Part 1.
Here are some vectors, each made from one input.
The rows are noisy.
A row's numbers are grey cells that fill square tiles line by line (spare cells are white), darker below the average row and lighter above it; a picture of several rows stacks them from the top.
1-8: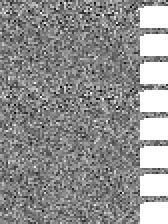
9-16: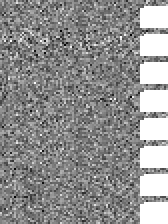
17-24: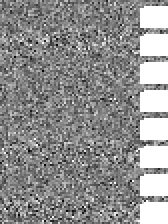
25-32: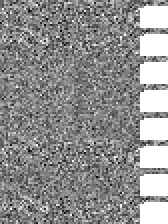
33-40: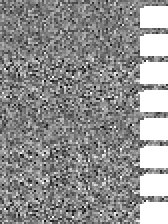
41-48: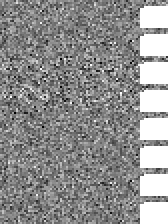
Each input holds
either one of 5 labels, or a point on a 5-point line.
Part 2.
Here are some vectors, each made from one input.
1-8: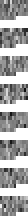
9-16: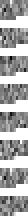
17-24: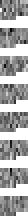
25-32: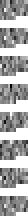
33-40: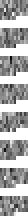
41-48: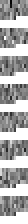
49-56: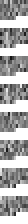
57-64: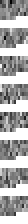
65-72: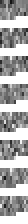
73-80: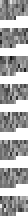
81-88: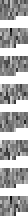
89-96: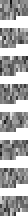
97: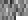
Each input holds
one of 8 labels, together with either a point on an 8-point circle, or a fixed value.
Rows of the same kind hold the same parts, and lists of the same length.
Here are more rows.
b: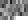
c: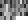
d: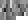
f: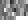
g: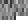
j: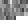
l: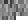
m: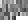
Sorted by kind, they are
b, c, f, g, l
d, j, m

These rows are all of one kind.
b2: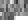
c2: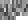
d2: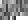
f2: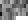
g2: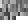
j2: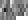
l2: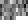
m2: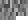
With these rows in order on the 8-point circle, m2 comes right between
b2 and l2.
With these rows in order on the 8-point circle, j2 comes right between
c2 and g2.
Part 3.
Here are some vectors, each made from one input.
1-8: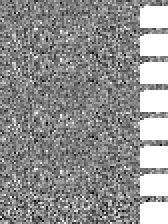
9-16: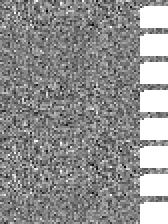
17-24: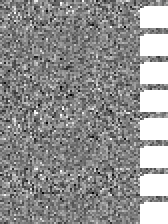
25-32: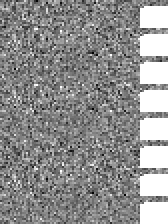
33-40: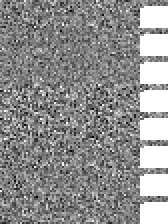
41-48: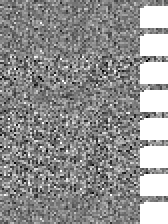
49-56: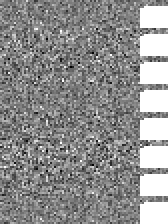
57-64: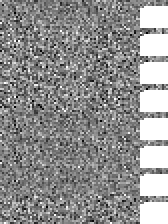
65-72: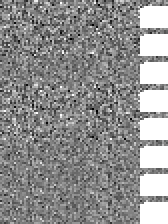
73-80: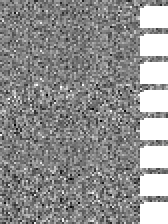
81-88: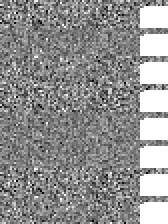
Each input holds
a point on a 6-point line and a true/false value.
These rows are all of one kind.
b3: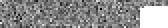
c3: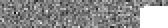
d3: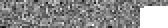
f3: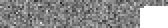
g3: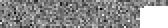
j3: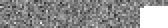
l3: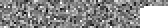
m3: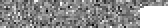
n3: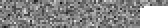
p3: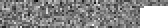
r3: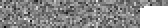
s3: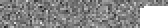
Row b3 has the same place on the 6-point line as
g3 and l3.
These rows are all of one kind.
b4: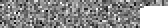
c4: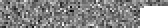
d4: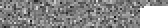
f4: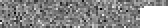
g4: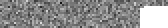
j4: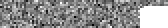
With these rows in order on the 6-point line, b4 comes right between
c4 and d4.
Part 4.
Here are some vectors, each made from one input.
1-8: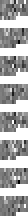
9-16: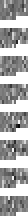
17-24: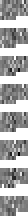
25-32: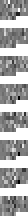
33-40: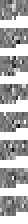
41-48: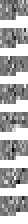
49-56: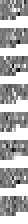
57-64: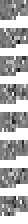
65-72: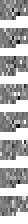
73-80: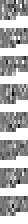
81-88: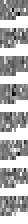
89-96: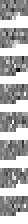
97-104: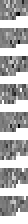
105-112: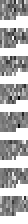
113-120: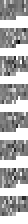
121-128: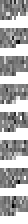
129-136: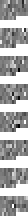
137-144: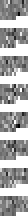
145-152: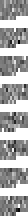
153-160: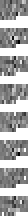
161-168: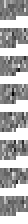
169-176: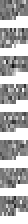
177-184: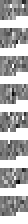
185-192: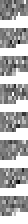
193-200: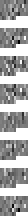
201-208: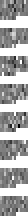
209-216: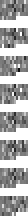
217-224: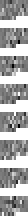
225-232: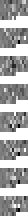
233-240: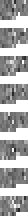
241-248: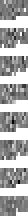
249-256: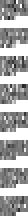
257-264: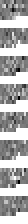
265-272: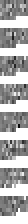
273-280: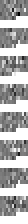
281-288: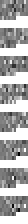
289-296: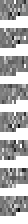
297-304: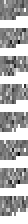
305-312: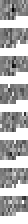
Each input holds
a point on an 18-point circle and one of 7 labels.
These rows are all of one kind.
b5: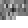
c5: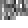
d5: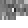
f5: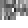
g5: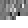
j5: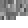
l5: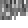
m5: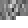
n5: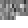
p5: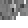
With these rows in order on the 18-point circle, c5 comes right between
f5 and n5.
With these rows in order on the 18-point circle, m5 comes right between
b5 and g5.
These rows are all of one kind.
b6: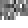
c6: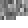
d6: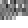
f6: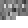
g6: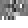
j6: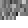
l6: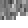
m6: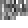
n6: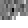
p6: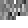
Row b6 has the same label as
f6, g6 and n6.
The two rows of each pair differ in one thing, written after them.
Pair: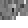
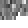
the label
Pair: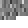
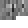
the label
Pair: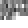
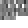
the place on the 18-point circle
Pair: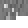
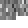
the place on the 18-point circle
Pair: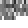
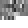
the label
